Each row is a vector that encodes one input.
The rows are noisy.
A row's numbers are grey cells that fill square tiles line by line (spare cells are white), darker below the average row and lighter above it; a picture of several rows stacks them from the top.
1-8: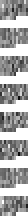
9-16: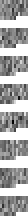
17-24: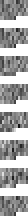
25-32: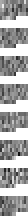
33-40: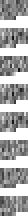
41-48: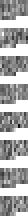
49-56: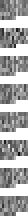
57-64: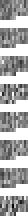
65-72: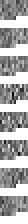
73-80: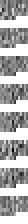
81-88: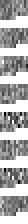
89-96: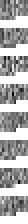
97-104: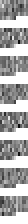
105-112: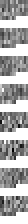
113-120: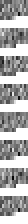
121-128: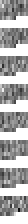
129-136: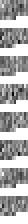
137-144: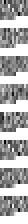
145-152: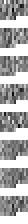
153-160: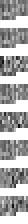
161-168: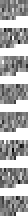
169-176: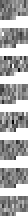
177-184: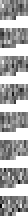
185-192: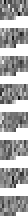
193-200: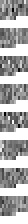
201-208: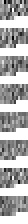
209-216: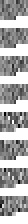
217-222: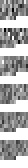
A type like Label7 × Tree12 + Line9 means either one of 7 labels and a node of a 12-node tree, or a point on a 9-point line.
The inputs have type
Line10.
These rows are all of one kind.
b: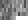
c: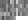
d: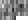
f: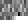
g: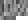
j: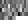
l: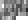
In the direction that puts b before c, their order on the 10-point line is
j, f, b, c, g, d, l.
